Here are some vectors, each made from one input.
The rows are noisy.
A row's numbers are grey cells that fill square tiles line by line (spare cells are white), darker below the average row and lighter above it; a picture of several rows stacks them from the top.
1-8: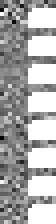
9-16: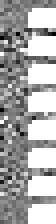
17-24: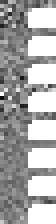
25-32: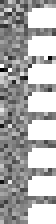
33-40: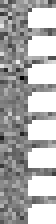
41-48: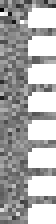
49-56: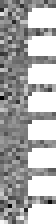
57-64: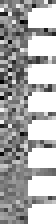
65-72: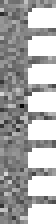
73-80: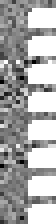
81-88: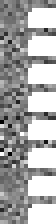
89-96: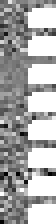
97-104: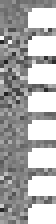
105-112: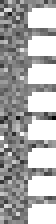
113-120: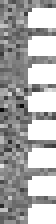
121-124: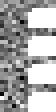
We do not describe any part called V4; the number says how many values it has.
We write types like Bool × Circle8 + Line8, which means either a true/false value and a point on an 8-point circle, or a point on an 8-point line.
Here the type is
(Line7 + Line9) × V4.
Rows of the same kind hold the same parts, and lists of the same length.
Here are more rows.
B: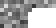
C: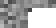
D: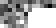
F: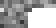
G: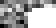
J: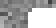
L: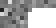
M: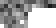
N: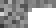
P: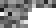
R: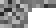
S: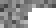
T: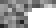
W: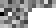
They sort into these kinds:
B, C, F, G, L, N, P
D, J, M, R, S, T, W

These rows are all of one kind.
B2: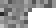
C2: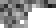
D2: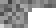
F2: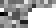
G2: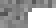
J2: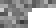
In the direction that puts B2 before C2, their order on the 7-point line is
D2, J2, G2, B2, C2, F2.
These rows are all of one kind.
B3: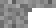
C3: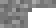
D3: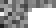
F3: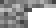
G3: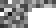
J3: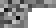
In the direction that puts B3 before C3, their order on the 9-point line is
D3, B3, G3, C3, J3, F3.
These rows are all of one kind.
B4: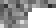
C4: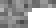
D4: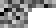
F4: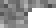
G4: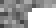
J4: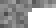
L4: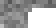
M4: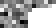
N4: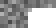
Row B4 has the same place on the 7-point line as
F4 and G4.
